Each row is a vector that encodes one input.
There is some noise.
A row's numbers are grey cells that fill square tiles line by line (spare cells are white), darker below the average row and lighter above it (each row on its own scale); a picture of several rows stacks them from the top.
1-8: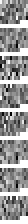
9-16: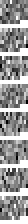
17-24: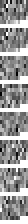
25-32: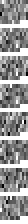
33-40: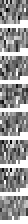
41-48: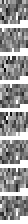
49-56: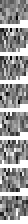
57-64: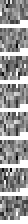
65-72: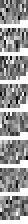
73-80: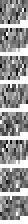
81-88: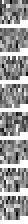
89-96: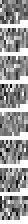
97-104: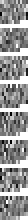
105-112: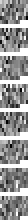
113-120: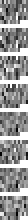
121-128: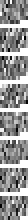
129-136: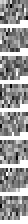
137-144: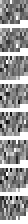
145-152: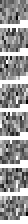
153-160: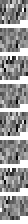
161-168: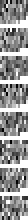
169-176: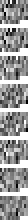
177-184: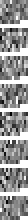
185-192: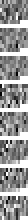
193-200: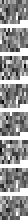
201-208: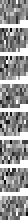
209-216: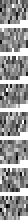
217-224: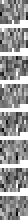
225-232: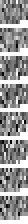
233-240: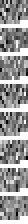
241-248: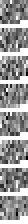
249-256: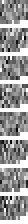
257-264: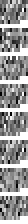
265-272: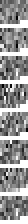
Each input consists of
a point on a 3-point line and a point on a 5-point line.
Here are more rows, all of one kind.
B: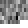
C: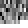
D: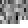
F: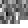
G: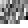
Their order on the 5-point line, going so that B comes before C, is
B, D, C, G, F.
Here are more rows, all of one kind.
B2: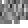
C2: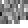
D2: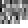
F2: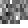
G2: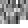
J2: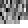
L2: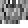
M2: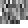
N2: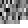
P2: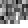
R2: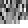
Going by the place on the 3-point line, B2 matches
C2, D2 and F2.
